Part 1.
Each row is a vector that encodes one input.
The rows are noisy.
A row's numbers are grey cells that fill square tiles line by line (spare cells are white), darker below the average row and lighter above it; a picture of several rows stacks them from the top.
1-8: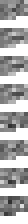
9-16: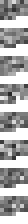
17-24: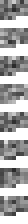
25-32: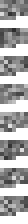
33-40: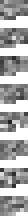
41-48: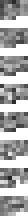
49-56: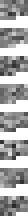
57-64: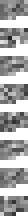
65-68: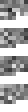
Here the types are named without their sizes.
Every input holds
a node of a tree.
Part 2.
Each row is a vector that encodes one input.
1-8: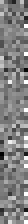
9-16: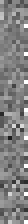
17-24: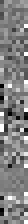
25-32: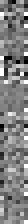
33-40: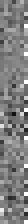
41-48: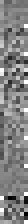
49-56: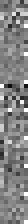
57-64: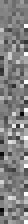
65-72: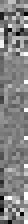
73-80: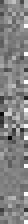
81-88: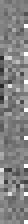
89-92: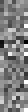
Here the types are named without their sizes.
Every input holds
a label.
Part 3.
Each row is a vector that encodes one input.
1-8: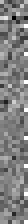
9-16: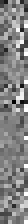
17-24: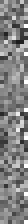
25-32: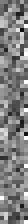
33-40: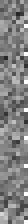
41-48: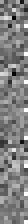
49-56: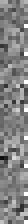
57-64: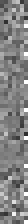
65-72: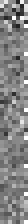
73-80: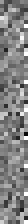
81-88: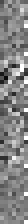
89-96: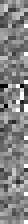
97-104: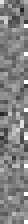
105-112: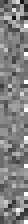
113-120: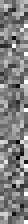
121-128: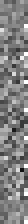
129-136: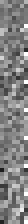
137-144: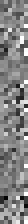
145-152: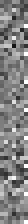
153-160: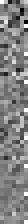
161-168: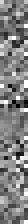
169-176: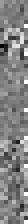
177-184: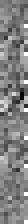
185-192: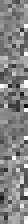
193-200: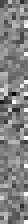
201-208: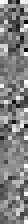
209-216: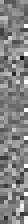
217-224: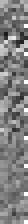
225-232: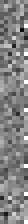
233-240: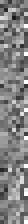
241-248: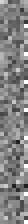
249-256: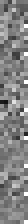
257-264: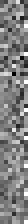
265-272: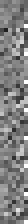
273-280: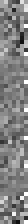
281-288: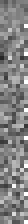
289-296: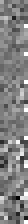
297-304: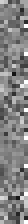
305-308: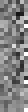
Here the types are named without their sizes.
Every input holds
a point on a circle.
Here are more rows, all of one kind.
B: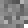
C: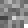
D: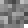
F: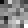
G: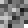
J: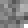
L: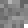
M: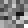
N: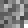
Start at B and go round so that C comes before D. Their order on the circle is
B, F, J, L, C, G, M, N, D.
